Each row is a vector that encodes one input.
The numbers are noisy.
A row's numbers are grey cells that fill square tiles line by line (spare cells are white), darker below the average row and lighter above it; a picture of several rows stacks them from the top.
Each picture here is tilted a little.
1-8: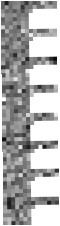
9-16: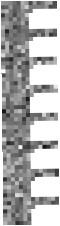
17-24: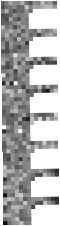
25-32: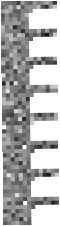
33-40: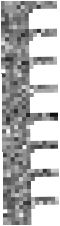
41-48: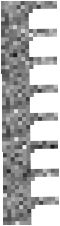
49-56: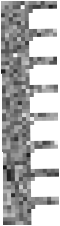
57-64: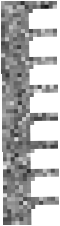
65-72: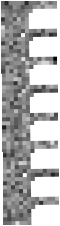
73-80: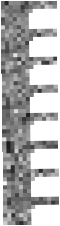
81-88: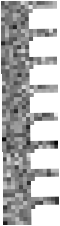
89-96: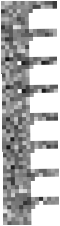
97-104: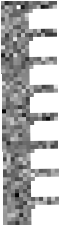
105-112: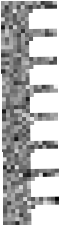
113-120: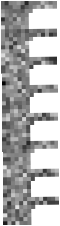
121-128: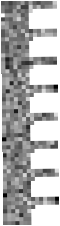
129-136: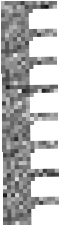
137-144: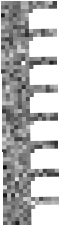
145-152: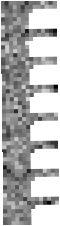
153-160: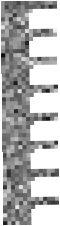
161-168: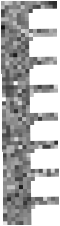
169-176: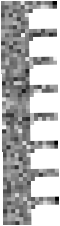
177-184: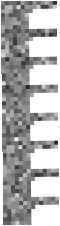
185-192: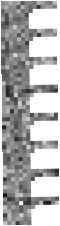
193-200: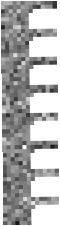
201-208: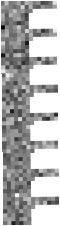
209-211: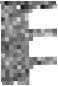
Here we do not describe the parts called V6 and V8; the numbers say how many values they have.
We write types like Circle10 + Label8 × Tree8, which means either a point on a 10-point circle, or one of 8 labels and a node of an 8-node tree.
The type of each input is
(Bool × Line9 × V6 + Line7) × V8.
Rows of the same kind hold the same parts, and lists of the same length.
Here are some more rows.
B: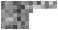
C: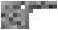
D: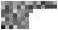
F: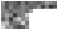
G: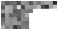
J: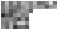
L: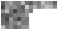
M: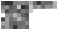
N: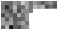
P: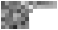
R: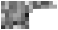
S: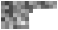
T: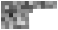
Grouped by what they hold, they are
B, F, G, J, L, M, N, P, S, T
C, D, R

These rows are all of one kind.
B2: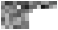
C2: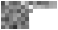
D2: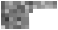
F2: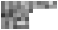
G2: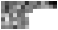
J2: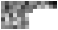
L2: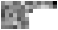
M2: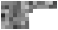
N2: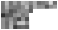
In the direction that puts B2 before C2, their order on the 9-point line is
B2, N2, G2, F2, C2, M2, L2, J2, D2.
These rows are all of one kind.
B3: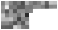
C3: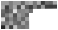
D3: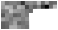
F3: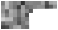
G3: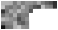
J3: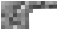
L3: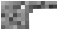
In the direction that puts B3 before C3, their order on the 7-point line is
B3, J3, G3, L3, D3, C3, F3.
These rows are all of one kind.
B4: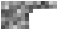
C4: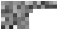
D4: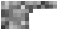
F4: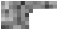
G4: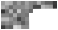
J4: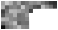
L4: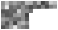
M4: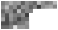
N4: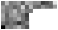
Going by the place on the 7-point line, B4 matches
C4 and M4.
